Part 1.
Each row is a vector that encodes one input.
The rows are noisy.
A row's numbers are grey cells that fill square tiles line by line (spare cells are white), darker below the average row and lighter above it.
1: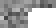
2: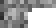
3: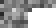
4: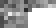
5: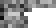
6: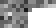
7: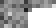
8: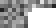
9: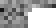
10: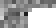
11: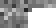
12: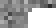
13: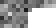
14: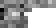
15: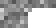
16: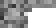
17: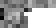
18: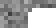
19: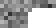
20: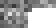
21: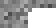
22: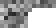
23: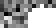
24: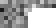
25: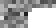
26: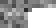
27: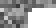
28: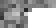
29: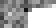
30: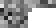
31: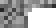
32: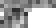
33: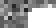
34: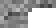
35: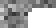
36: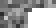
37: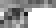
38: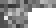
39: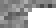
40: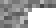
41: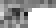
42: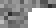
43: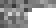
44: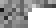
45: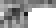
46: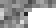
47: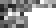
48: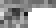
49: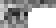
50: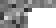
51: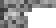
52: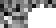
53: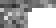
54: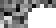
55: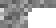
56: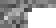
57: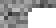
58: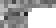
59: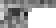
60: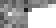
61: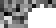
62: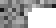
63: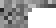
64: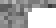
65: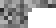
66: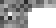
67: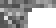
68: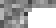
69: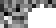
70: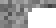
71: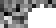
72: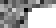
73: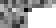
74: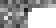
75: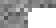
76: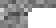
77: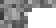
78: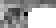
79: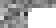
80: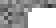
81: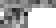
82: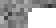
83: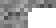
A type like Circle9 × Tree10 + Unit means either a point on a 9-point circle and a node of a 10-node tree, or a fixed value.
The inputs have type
List2(Line6).
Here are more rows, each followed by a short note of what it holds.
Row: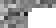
a list of one item
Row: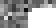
a list of two items
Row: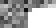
a list of two items
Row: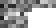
a list of two items
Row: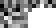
the empty list
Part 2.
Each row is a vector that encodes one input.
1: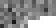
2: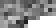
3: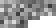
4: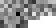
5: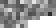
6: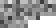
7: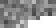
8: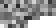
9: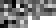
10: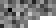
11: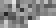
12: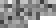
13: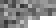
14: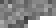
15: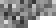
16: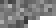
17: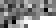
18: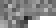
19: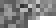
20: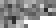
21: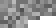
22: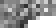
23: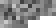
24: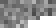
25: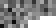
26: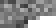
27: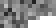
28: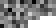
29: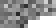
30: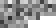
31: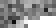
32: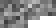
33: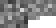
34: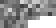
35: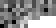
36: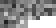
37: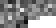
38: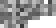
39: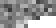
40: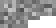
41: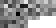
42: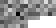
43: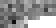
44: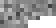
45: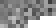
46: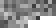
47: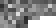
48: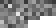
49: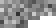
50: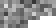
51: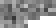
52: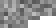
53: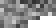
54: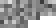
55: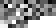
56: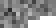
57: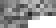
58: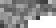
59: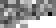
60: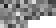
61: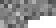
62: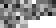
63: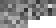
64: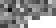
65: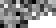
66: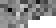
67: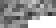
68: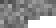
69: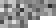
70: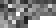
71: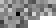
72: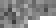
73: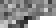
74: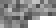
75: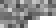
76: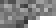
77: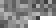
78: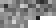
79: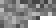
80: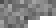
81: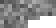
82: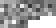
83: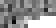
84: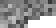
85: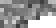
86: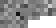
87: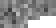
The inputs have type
Circle6 + Line6.
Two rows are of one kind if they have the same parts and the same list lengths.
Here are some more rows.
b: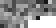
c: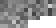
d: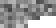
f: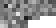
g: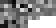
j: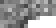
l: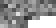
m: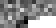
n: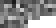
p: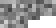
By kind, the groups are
b, d, p
c, f, g, j, l, m, n

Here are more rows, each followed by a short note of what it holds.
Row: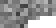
a point on a 6-point line
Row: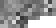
a point on a 6-point line
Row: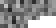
a point on a 6-point circle
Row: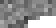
a point on a 6-point line
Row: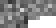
a point on a 6-point line
